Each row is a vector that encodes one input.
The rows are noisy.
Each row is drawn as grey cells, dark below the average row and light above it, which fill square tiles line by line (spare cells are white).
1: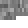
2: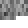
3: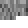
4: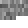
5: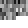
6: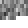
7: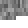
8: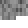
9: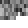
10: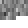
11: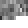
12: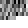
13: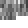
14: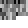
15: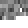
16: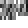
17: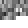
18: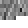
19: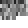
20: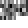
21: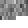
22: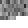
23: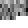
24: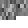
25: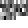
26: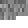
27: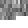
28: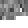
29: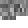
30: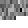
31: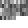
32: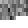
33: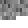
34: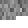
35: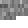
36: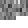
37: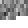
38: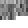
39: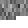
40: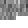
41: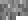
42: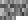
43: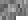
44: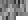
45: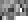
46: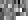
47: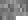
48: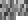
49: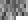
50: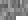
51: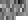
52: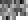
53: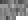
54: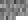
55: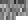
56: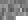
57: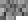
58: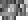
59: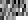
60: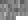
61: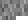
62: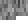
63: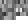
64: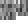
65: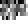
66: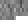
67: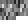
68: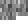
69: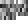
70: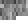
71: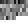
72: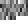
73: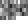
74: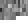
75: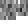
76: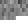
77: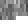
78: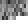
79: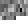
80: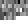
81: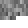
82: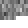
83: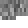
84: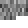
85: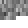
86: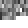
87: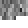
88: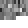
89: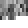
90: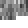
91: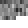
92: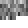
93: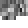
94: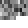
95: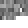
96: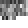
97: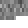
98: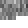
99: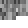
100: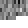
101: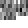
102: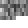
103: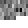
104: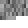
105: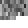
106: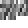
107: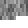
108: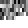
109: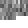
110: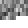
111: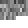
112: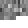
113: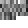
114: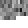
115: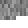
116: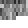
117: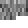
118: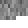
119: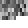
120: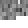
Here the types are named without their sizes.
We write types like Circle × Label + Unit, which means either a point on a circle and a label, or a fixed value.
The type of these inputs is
Bool × (Label + Line).
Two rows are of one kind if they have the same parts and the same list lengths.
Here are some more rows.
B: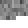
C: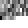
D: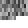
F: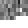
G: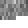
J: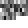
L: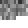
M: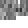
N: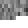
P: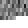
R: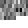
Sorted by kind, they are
B, G, L, M, R
C, D, F, J, N, P

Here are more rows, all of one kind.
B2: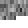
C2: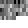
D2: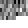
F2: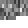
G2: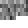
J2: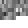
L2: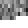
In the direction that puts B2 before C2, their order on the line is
F2, L2, G2, D2, B2, C2, J2.
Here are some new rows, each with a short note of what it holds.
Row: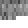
a point on a line and a true/false value
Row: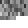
a label and a true/false value
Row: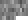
a label and a true/false value
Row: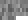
a label and a true/false value
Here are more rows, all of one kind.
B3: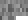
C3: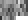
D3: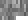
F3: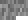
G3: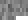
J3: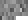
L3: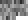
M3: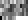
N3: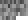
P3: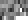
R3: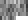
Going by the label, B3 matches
F3, G3, N3 and P3.
